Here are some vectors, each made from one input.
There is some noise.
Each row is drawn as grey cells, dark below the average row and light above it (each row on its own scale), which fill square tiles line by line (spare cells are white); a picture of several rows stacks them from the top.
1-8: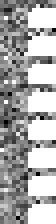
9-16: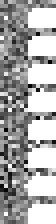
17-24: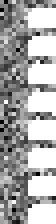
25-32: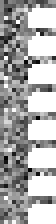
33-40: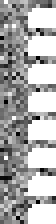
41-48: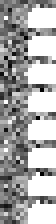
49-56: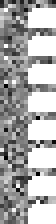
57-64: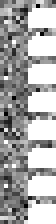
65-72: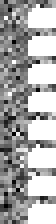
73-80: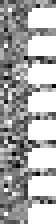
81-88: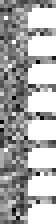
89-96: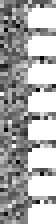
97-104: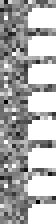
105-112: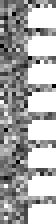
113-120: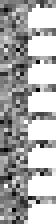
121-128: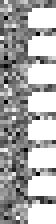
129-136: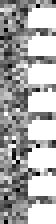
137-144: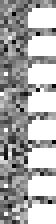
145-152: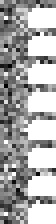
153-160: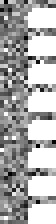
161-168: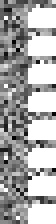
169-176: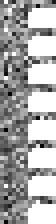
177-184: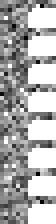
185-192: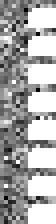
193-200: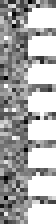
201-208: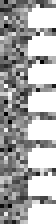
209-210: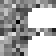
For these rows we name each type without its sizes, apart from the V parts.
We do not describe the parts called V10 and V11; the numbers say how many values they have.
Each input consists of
a true/false value, together with either a fixed value, or a label, a value of V10 and a value of V11.
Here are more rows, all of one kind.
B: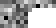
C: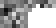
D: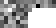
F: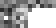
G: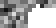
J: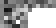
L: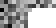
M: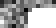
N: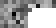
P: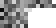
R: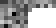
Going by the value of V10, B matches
G, L, M and R.
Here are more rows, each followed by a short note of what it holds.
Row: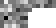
a true/false value
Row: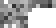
a true/false value
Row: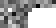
a label, a true/false value, a value of V10 and a value of V11
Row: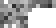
a true/false value
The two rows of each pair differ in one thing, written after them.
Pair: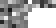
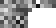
the true/false value
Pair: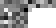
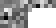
the label
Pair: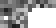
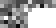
the value of V11
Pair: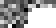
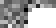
the value of V10
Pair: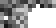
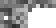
the label
